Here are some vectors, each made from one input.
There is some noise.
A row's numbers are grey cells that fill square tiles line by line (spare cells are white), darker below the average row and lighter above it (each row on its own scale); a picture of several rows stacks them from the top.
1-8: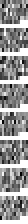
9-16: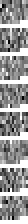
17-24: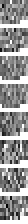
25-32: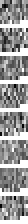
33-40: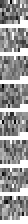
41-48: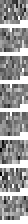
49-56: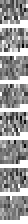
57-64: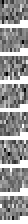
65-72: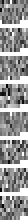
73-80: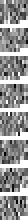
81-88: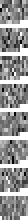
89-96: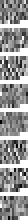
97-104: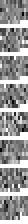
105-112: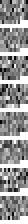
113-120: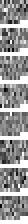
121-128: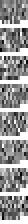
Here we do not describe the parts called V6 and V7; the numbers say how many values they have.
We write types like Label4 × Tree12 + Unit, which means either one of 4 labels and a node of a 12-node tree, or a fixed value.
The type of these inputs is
(Bool × Bool × Bool + V7) × V6 + Line4.
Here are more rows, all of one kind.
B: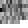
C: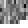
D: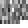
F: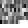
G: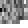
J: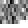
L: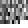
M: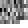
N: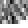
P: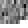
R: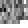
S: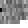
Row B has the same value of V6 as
G, M, R and S.
